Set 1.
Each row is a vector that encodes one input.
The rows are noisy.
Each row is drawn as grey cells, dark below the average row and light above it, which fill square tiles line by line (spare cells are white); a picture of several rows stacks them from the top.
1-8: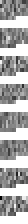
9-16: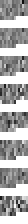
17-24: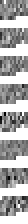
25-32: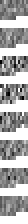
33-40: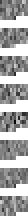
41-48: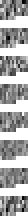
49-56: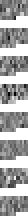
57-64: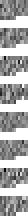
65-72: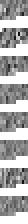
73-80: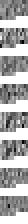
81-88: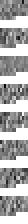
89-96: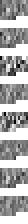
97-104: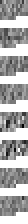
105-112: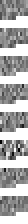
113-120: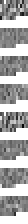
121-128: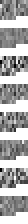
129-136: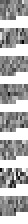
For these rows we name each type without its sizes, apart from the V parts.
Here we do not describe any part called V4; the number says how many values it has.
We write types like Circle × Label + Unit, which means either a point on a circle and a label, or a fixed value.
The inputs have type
Tree × (Tree + V4).
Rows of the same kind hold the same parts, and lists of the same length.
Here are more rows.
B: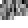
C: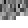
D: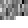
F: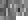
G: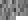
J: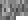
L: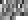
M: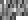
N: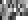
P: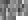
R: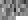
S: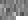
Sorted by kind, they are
B, D, F, G, J, M, N
C, L, P, R, S

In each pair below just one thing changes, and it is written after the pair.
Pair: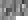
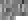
the value of V4
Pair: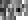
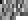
the node of the tree
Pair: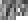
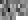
the node of the tree
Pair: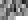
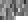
the node of the tree
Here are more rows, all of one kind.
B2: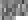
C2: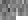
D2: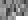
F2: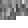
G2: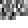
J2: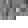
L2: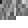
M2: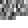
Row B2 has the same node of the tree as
G2 and M2.
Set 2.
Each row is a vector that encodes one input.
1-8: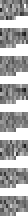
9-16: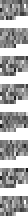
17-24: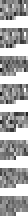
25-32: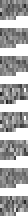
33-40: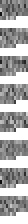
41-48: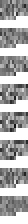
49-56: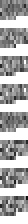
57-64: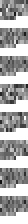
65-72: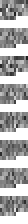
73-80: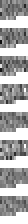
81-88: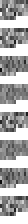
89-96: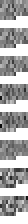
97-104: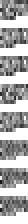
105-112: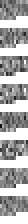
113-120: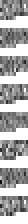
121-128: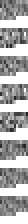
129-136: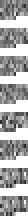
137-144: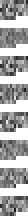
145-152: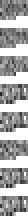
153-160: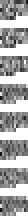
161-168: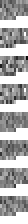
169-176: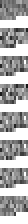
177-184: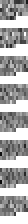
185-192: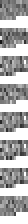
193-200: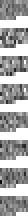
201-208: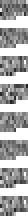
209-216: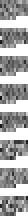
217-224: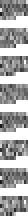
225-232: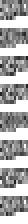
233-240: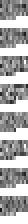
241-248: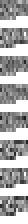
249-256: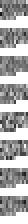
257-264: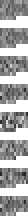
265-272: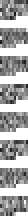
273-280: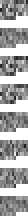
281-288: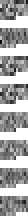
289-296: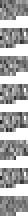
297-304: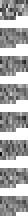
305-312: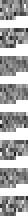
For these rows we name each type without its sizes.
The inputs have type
Bool × Circle + Tree.
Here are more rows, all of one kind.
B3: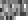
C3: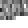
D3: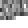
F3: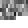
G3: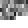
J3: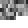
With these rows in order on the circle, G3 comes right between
B3 and F3.
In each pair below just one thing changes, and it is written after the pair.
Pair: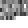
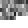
the true/false value
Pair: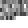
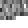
the place on the circle
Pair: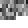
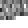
the true/false value
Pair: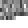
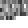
the place on the circle
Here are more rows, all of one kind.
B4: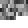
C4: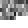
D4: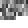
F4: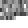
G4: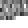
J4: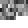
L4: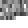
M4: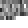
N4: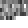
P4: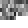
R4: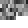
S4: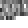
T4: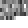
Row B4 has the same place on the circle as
J4, M4, R4 and S4.
